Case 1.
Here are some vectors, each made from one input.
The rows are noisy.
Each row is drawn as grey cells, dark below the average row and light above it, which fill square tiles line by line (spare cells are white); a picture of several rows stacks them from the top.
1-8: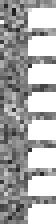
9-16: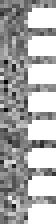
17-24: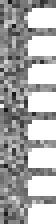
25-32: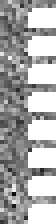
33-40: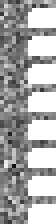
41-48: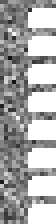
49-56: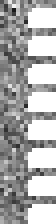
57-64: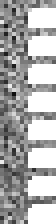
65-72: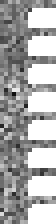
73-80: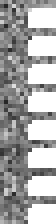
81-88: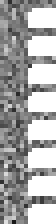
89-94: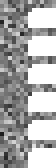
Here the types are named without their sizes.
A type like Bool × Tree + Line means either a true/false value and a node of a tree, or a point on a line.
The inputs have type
Line.
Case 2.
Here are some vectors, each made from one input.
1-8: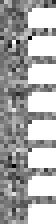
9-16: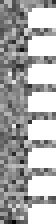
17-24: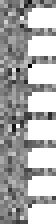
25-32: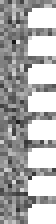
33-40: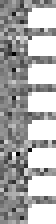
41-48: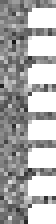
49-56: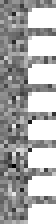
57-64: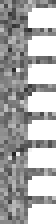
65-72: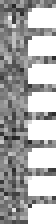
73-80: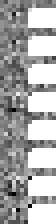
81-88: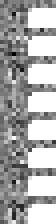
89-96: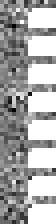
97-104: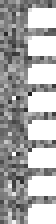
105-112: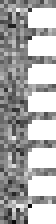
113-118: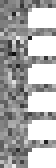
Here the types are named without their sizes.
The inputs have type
Bool × Bool × Bool.
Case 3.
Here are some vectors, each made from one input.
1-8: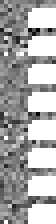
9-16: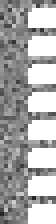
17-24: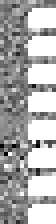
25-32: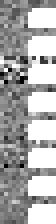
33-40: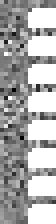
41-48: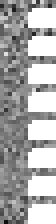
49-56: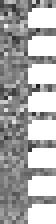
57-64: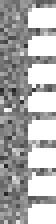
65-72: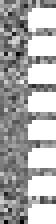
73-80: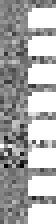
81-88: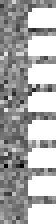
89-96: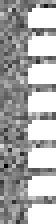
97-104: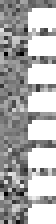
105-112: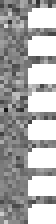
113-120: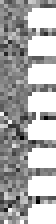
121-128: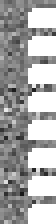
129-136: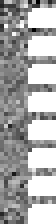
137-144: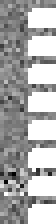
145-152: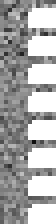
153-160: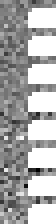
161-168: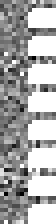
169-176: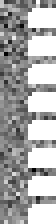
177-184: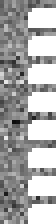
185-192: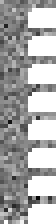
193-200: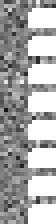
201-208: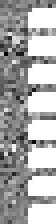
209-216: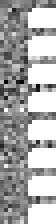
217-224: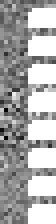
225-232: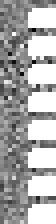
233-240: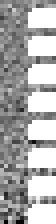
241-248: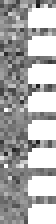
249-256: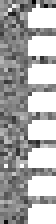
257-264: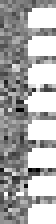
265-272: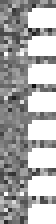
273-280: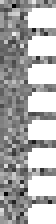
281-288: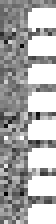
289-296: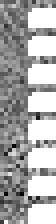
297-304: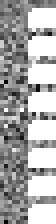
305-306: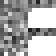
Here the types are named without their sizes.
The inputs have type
Line.
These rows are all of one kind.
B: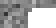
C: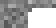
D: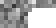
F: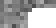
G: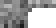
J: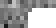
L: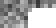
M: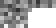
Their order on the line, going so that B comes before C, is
F, B, D, M, L, C, G, J.
